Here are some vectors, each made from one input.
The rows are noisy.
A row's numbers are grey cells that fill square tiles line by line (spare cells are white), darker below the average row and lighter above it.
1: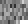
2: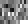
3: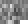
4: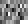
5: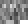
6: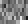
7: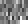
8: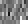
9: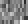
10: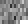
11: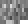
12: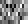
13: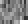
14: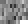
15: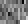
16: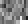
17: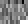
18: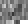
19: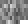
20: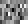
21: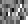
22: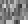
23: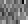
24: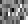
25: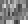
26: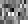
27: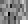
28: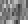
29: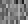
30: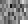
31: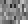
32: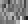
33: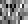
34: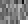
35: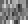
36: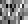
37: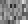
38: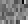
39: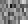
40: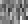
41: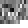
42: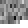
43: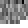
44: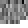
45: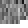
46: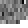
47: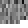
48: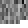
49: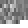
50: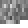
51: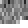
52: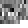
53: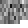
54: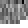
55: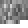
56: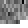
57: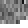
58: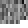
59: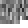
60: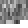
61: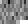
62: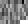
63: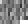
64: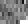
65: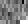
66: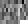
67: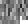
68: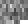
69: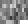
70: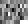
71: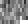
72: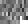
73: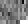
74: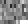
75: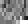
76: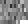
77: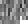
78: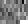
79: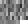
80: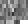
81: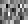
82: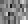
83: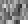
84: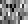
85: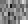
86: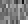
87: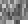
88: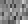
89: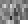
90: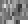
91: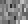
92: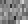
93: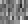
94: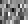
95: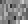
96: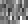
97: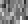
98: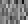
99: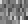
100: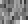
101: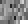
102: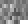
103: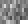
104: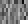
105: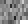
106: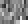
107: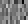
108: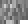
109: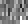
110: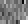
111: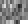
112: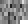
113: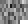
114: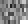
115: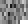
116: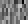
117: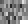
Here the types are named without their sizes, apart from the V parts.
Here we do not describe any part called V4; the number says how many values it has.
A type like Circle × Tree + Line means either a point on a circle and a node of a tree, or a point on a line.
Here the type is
List(Bool × Line) × V4.
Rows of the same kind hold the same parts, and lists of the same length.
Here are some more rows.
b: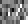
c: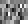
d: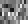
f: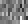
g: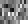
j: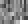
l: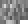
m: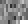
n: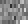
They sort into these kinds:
b, c, d, g
f
j, l, m, n

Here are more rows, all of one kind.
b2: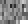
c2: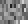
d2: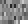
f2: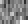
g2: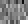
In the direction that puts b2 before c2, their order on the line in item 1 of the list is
g2, f2, b2, d2, c2.
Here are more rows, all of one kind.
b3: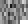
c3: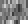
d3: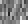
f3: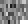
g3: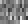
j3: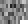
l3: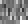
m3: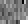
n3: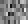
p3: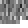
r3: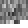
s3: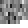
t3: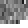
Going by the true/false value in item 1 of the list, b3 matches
d3, n3, r3 and s3.
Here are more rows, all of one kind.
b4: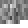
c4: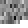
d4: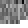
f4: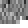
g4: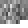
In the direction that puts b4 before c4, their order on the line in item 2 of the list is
b4, f4, g4, c4, d4.
